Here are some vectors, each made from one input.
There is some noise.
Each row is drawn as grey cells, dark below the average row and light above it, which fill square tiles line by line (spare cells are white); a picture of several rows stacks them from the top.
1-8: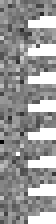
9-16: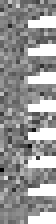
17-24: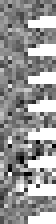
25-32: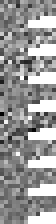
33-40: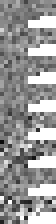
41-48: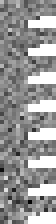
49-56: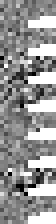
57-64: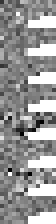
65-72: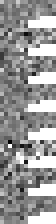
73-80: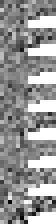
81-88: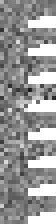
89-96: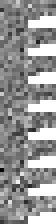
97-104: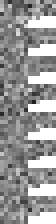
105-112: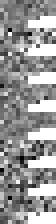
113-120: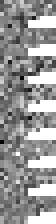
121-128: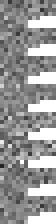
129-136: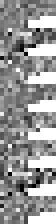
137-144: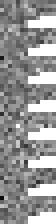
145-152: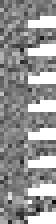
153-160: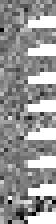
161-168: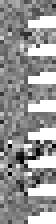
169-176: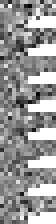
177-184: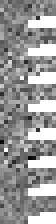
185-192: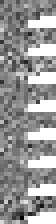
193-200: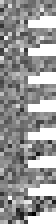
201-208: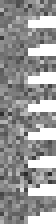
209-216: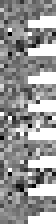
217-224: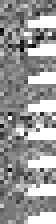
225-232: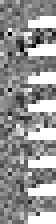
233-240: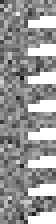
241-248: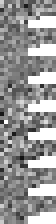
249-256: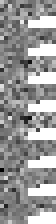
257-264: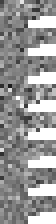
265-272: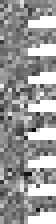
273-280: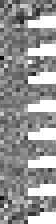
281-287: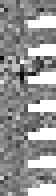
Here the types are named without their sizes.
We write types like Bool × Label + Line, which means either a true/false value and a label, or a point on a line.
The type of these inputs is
Bool × (Circle + Tree).
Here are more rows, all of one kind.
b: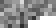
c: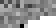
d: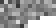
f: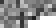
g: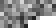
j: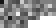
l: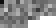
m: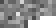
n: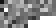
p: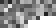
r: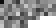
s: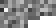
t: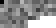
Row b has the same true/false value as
g, m, n and s.
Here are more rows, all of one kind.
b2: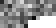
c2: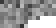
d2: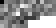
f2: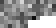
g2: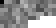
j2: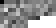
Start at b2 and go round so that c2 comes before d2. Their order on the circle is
b2, f2, c2, d2, j2, g2.
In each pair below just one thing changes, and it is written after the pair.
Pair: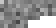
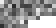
the node of the tree
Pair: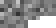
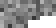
the node of the tree
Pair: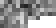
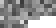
the node of the tree
